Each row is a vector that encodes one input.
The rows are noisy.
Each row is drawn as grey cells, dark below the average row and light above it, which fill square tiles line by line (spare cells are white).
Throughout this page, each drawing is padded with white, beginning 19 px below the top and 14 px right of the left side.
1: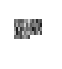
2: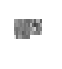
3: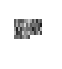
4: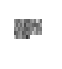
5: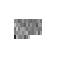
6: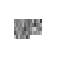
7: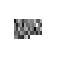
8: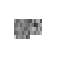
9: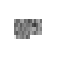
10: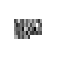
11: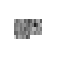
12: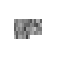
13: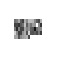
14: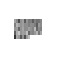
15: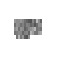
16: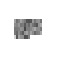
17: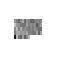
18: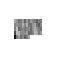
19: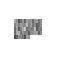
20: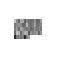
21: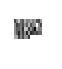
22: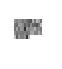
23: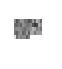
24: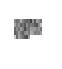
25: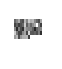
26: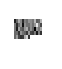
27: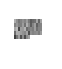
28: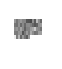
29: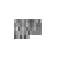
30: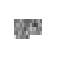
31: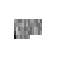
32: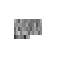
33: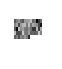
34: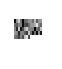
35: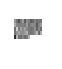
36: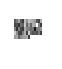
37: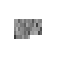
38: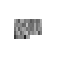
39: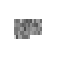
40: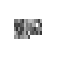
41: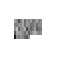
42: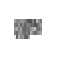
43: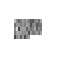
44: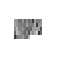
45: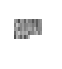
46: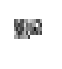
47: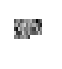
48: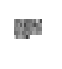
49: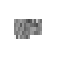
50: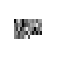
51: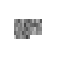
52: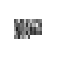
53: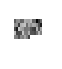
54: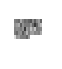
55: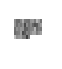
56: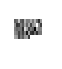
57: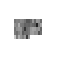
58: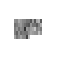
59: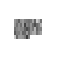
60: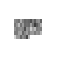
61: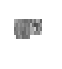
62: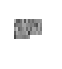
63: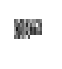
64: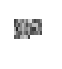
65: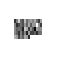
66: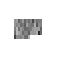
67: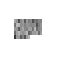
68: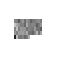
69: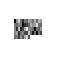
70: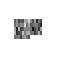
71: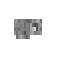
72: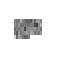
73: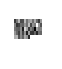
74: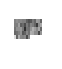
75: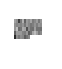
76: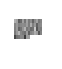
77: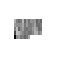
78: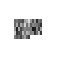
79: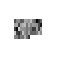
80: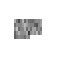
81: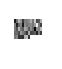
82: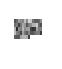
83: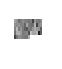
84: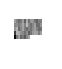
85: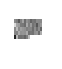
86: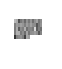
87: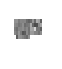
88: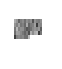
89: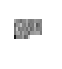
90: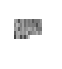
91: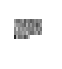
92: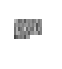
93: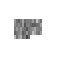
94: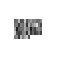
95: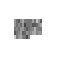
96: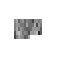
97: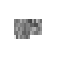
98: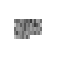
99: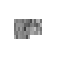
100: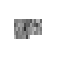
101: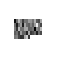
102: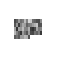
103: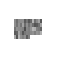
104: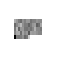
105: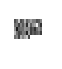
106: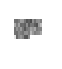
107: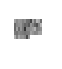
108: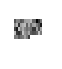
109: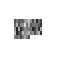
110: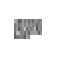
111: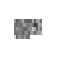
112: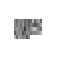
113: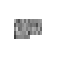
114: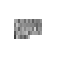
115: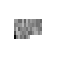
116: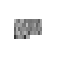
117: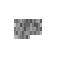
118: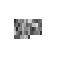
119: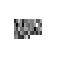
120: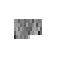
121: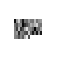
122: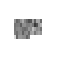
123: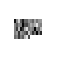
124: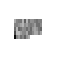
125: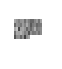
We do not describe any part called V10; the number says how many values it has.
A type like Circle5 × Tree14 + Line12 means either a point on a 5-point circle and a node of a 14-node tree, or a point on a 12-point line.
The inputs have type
Bool × V10 + Line8.
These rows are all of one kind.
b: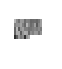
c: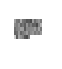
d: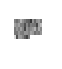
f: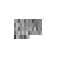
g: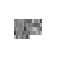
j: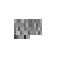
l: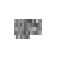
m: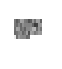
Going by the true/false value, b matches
f and j.
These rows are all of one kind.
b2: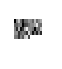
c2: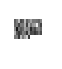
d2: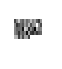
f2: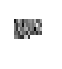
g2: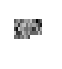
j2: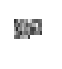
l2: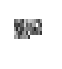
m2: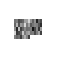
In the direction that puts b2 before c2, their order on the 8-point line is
b2, f2, d2, l2, c2, j2, g2, m2.
